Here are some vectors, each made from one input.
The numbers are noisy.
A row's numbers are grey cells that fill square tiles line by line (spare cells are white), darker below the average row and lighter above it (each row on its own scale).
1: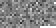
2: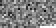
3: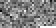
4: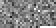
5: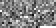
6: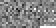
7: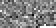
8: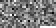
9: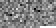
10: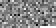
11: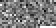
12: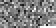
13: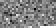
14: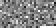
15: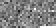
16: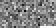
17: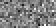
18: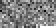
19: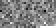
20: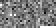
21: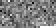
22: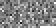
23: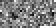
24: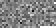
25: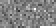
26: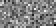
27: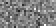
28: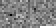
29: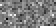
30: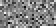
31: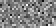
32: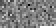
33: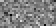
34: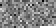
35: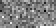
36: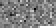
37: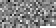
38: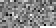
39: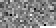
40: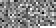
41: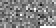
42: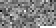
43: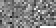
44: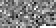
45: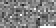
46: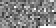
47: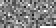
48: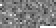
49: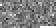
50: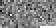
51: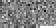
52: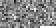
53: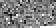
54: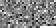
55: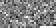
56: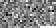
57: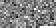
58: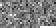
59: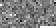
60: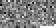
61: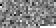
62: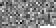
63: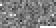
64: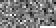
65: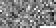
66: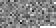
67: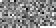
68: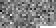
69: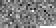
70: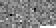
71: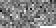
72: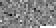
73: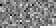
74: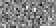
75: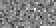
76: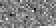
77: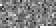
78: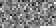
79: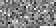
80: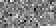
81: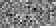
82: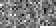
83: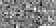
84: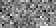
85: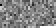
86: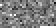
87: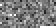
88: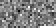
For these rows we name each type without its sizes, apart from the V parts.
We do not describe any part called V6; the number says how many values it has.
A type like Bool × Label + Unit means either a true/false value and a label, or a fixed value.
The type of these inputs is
(Bool × Bool × Bool + Unit) × Label × V6.
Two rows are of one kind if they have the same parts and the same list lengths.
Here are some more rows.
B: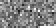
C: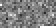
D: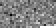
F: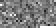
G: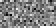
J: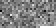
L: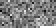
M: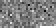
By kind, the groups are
B, D, L
C, F, G, J, M

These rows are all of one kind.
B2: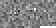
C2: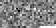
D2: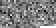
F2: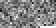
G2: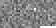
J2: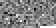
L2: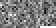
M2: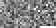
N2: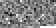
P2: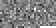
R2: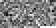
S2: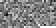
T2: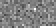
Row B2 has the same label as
C2, F2, G2 and L2.
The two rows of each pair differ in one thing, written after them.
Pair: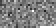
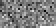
one of the three true/false values
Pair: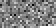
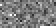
the value of V6
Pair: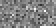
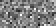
one of the three true/false values
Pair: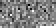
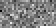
one of the three true/false values
